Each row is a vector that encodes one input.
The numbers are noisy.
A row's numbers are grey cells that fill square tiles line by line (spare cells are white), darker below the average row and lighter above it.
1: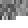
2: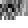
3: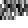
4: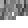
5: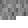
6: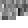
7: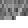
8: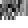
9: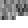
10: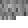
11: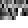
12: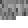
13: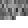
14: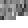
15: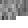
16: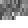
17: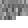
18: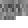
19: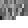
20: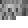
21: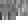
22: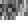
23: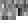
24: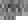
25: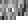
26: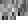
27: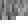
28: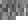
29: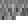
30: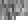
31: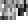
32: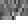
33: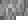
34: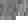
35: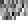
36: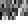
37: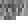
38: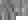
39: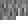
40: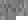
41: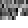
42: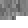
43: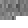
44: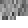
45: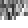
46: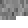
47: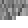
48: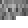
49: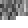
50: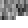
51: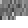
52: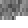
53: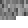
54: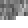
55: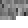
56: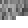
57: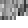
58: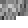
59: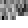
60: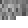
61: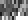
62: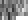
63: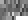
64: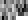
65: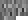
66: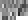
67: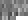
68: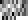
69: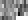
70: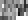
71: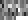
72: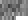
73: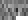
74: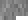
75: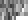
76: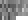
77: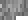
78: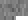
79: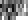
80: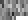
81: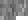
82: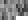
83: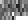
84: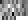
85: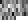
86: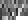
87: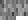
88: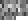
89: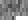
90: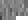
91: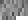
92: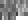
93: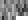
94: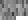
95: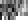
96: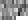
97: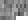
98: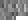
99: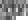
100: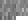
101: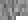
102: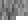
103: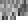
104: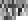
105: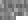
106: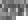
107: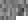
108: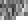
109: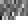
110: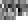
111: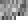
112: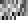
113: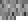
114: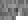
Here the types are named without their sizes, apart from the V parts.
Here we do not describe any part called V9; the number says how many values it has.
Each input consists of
either a fixed value, or a node of a tree, or a true/false value and a value of V9.
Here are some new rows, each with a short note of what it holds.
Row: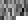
a fixed value
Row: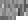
a node of a tree
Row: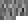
a fixed value
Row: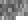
a true/false value and a value of V9
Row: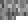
a node of a tree
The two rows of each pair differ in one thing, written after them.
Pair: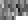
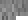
the value of V9
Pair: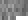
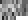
the value of V9
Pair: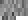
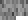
the value of V9
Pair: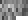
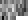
the value of V9
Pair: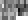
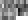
the true/false value
